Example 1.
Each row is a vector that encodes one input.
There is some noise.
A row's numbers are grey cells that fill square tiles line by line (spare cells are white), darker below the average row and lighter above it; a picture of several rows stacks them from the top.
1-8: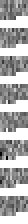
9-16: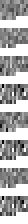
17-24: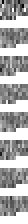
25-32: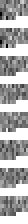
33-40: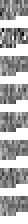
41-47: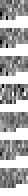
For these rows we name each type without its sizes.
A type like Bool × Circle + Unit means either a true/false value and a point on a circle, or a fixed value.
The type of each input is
List(Line).
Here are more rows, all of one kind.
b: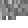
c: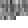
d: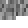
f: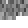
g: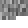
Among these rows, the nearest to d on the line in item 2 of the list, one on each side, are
f and g.
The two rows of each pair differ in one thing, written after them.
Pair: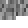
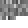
the place on the line in item 1 of the list
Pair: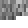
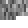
the place on the line in item 2 of the list
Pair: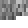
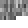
the place on the line in item 2 of the list
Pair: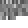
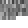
the place on the line in item 1 of the list
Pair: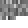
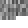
the place on the line in item 1 of the list
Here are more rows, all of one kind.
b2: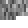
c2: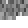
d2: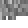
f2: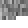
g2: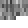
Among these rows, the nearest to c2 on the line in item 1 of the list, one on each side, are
f2 and g2.
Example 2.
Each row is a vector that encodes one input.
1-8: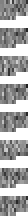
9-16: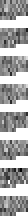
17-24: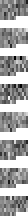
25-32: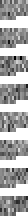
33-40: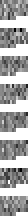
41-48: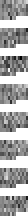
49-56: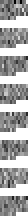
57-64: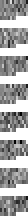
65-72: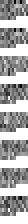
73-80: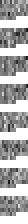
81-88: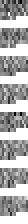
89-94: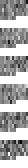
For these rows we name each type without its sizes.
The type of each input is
Bool × (Tree + Unit).
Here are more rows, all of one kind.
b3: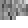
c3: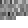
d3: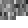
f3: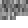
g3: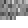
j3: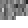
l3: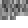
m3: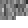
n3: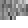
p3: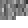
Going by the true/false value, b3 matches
c3, g3 and n3.
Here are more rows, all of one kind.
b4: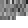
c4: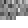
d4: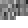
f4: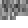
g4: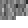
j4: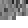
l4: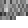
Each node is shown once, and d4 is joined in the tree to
g4 and l4.
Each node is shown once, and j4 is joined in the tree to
b4 and g4.
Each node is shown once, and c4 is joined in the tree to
f4 and g4.
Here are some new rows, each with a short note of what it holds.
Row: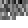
a true/false value
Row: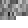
a node of a tree and a true/false value
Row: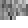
a node of a tree and a true/false value
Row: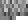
a node of a tree and a true/false value
